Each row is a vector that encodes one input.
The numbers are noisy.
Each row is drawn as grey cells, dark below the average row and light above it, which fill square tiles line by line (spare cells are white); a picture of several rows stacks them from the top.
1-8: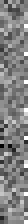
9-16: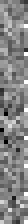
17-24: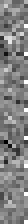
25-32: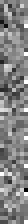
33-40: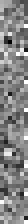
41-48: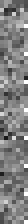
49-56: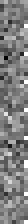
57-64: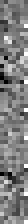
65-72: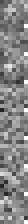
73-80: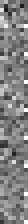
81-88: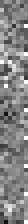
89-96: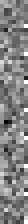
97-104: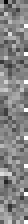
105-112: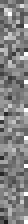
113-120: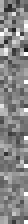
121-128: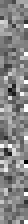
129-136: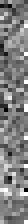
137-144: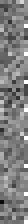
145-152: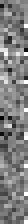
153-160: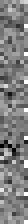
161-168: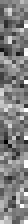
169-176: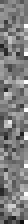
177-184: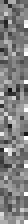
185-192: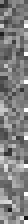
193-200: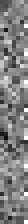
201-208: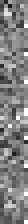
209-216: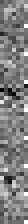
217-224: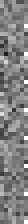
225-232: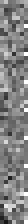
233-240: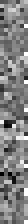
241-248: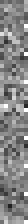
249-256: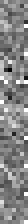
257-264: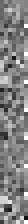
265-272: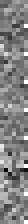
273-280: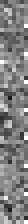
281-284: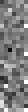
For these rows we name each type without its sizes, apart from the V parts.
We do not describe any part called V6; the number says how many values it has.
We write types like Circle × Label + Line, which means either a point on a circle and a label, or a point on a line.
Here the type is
List(Line × V6).
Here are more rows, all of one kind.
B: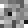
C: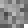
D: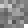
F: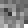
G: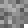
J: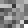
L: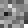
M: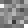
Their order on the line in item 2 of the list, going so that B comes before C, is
L, B, F, G, J, D, M, C.
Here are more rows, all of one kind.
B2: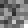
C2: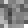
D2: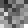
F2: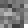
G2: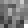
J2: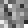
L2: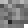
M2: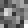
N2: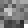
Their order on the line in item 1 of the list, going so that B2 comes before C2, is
B2, G2, L2, N2, C2, J2, M2, D2, F2.
